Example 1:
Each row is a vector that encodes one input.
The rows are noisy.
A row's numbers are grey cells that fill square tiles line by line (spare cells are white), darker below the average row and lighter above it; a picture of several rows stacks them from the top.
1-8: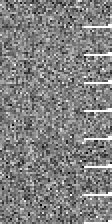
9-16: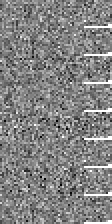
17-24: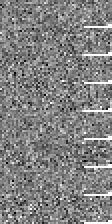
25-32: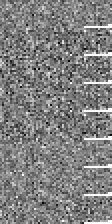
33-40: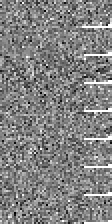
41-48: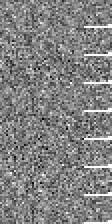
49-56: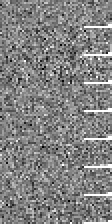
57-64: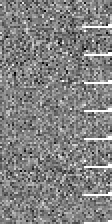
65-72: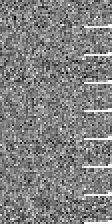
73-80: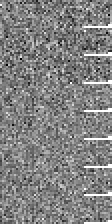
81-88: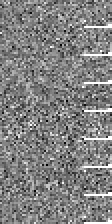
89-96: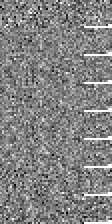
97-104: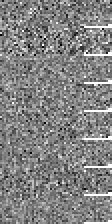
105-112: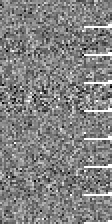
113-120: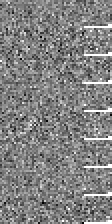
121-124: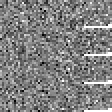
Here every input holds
either a point on a 4-point line and a true/false value, or a point on a 9-point line.
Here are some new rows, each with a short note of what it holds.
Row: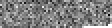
a point on a 9-point line
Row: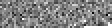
a point on a 4-point line and a true/false value
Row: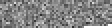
a point on a 4-point line and a true/false value
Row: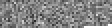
a point on a 4-point line and a true/false value
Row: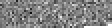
a point on a 4-point line and a true/false value
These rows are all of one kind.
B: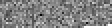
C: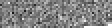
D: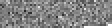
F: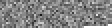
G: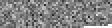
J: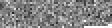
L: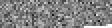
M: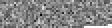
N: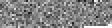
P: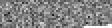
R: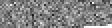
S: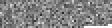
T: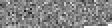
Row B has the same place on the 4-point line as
M and S.
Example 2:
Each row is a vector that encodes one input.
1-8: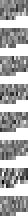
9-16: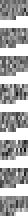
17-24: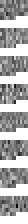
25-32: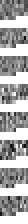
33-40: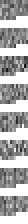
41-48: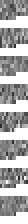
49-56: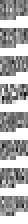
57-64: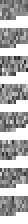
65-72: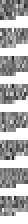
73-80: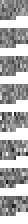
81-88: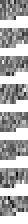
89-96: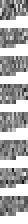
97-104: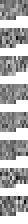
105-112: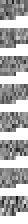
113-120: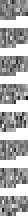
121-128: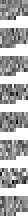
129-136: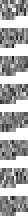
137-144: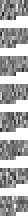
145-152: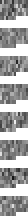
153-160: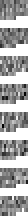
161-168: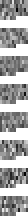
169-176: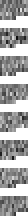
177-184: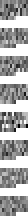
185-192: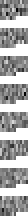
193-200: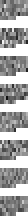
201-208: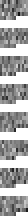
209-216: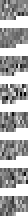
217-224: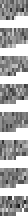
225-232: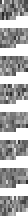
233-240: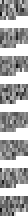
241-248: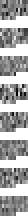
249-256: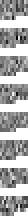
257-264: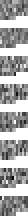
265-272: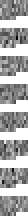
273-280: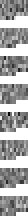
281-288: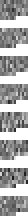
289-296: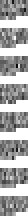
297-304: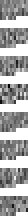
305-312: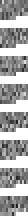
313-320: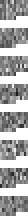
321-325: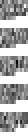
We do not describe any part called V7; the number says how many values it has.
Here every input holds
a value of V7, together with either a point on a 12-point line, or four true/false values.
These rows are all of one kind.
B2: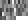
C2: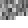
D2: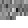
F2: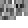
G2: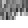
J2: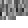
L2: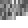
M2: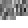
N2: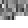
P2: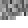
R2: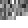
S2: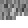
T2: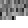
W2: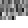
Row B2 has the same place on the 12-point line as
F2, L2, M2 and R2.
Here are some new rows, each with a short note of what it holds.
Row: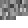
four true/false values and a value of V7
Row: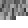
four true/false values and a value of V7
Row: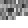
a point on a 12-point line and a value of V7
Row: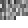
four true/false values and a value of V7
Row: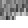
a point on a 12-point line and a value of V7
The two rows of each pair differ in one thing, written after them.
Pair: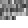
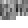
the place on the 12-point line
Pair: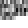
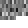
the value of V7
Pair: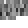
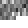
the value of V7
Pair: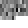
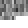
the value of V7
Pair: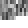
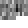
the place on the 12-point line
